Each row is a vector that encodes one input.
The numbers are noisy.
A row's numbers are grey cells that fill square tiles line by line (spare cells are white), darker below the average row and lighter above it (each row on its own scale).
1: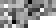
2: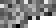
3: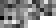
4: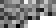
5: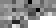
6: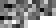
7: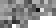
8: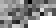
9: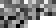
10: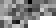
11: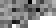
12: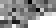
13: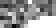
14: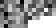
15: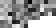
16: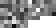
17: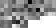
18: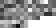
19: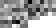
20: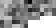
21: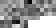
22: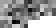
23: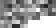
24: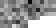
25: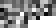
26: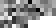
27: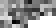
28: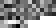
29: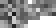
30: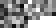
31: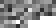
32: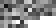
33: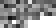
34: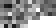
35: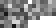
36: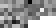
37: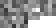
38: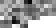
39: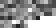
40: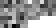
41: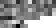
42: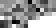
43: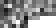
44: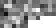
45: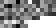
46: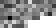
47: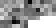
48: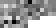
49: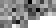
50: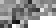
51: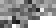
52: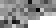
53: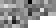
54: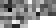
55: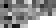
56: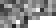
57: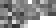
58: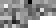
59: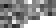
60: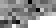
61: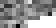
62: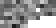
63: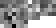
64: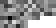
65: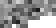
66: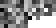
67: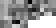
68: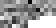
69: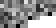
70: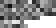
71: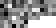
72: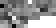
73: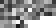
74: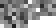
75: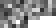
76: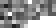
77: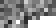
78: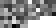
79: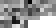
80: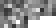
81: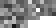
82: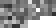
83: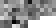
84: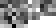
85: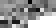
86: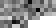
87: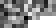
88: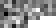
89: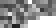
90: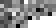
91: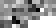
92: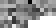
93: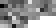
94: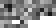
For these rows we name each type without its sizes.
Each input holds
a label, together with either a point on a circle, or a fixed value.
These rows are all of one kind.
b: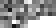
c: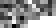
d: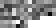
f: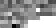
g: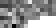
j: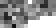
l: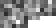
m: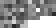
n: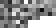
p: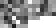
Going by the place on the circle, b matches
c, f, g and m.
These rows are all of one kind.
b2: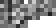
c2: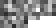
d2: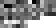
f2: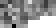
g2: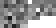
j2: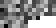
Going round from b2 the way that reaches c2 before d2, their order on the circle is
b2, j2, c2, f2, g2, d2.
